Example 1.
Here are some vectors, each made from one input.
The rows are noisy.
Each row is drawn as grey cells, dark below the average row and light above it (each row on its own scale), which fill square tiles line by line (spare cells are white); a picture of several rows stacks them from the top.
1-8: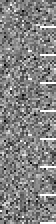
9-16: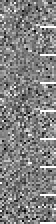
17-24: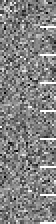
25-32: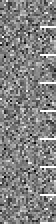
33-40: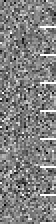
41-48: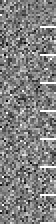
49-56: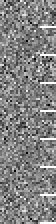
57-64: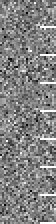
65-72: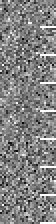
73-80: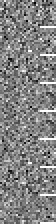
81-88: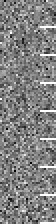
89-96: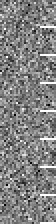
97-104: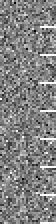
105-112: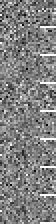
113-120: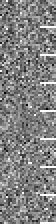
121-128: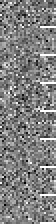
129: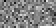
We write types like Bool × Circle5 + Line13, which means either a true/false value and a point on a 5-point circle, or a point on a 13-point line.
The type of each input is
Line7 + Line11 × Tree8.
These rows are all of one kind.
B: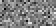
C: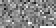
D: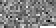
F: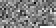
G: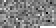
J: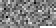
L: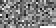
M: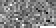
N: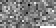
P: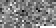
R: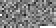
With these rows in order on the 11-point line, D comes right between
G and L.
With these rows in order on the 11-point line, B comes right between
C and J.
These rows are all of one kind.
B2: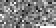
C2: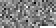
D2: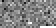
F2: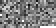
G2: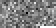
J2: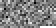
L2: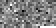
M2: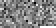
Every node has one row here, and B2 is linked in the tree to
F2 and L2.
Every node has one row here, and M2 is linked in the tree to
C2.
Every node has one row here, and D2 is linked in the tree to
G2.
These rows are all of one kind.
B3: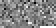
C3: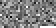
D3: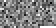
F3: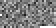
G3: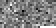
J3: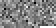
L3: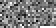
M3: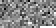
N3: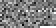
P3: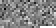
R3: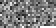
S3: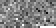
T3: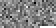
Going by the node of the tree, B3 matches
C3, J3, S3 and T3.
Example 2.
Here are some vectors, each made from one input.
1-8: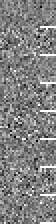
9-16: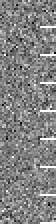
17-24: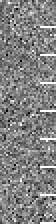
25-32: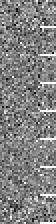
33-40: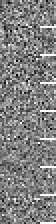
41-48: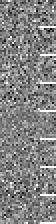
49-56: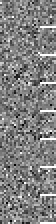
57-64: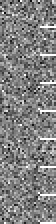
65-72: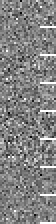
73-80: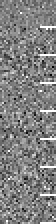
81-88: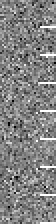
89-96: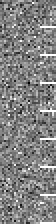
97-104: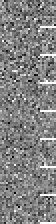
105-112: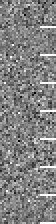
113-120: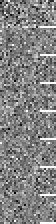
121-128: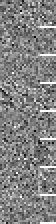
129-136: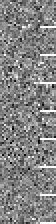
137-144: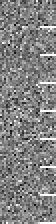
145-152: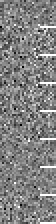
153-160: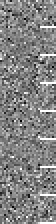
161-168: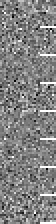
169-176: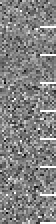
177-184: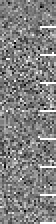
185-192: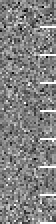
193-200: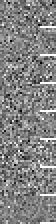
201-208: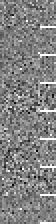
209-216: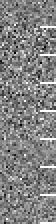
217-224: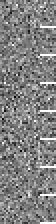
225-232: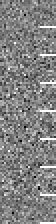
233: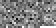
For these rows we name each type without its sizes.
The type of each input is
Bool × Bool × Bool × Bool × Circle × Circle.
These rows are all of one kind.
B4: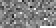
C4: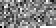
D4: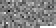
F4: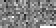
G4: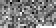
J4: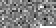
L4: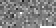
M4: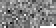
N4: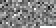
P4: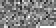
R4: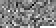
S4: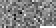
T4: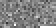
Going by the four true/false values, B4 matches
C4, D4, M4 and N4.
